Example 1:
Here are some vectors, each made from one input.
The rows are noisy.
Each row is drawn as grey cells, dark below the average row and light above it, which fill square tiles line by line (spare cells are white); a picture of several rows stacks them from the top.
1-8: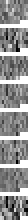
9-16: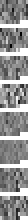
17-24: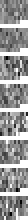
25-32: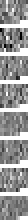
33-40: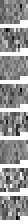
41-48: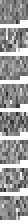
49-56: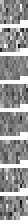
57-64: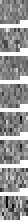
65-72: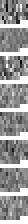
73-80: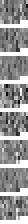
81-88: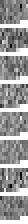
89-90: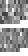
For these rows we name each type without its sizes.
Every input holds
a point on a line.
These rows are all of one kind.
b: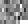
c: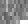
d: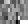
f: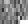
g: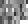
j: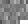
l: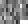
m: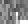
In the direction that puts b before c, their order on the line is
g, j, d, b, c, m, f, l.
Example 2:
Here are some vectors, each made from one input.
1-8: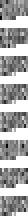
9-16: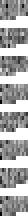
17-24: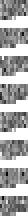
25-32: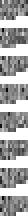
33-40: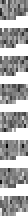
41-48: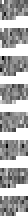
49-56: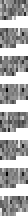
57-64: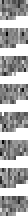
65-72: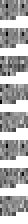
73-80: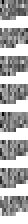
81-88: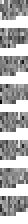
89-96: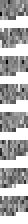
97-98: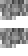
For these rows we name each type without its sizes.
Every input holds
a point on a circle.
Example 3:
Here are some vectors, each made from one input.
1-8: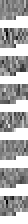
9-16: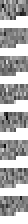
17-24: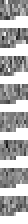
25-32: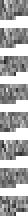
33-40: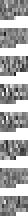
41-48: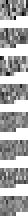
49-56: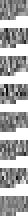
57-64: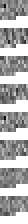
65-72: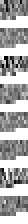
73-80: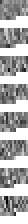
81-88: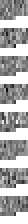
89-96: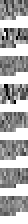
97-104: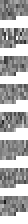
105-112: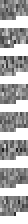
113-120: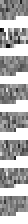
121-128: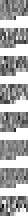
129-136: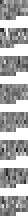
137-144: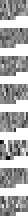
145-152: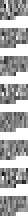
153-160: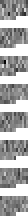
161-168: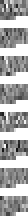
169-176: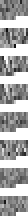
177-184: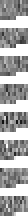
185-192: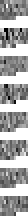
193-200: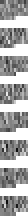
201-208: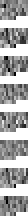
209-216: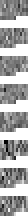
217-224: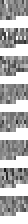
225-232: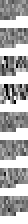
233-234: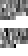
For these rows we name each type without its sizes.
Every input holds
a label.
